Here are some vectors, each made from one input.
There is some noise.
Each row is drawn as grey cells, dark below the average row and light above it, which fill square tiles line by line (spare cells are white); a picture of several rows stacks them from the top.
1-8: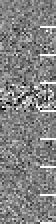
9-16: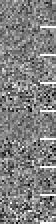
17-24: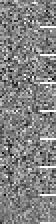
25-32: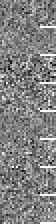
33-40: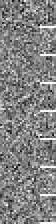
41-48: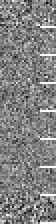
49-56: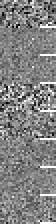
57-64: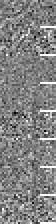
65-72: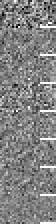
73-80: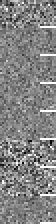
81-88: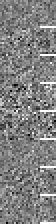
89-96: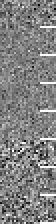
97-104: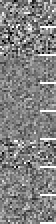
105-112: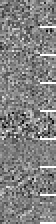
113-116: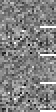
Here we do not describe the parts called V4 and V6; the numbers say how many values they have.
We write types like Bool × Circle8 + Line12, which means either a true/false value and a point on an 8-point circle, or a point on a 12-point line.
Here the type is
Bool × (Line5 + V6) + V4.
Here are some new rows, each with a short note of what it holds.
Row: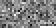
a value of V4
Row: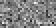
a value of V4
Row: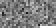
a point on a 5-point line and a true/false value
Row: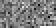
a value of V4
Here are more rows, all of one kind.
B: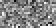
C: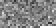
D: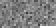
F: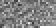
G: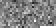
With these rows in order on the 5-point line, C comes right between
D and G.
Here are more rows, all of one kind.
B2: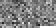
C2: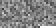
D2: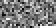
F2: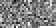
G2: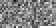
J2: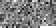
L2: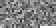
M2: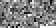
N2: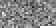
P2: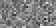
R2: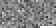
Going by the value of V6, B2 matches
C2, F2, G2 and M2.
